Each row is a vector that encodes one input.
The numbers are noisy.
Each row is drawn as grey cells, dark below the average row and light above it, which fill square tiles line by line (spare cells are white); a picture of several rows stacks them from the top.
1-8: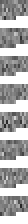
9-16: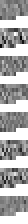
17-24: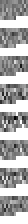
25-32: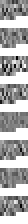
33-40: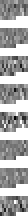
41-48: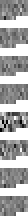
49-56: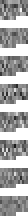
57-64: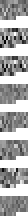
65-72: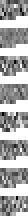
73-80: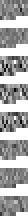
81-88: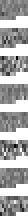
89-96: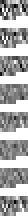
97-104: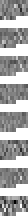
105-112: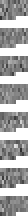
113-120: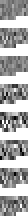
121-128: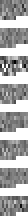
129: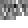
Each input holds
either a point on a 9-point circle, one of 11 labels and a true/false value, or a fixed value.
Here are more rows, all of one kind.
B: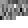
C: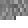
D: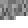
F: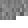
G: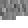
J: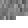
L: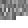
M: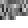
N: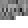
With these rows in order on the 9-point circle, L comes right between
F and J.
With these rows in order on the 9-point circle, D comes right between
G and M.
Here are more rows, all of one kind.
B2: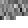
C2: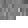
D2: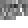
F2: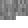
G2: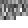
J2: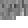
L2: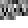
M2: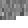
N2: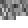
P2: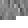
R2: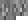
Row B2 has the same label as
C2 and R2.
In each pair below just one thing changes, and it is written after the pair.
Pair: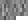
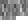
the place on the 9-point circle
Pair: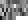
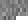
the label
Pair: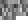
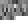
the label
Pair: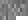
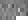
the label
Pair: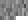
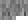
the label
